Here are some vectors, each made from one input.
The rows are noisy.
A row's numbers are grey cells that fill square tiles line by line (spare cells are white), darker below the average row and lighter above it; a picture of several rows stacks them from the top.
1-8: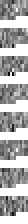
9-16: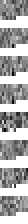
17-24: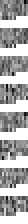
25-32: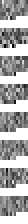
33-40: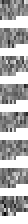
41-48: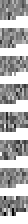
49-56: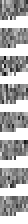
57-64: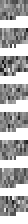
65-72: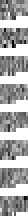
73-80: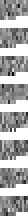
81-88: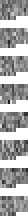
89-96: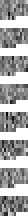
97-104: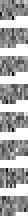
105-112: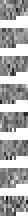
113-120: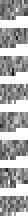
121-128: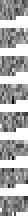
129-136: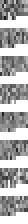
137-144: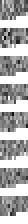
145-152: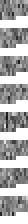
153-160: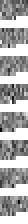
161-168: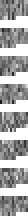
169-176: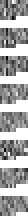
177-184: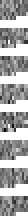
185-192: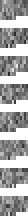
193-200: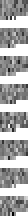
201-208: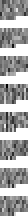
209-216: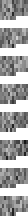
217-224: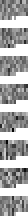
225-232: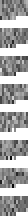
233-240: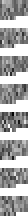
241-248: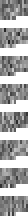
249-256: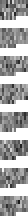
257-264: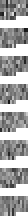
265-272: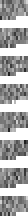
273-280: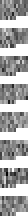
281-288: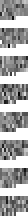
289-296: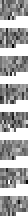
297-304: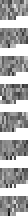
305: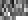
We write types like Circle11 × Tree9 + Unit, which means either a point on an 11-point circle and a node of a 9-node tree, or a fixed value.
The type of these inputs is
Label5 × Label9 × (Label9 × Line7 + Line6).
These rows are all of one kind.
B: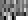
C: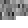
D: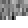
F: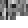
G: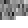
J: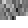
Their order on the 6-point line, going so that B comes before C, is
B, D, F, G, C, J.
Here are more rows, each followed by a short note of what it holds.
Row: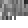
one of 5 labels, two labels (each one of 9) and a point on a 7-point line
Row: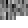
one of 5 labels, two labels (each one of 9) and a point on a 7-point line
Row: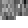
one of 5 labels, two labels (each one of 9) and a point on a 7-point line
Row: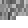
one of 5 labels, two labels (each one of 9) and a point on a 7-point line
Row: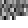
one of 5 labels, one of 9 labels and a point on a 6-point line
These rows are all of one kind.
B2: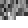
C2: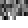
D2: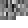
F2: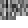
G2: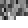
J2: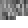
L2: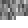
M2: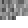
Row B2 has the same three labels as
C2 and G2.
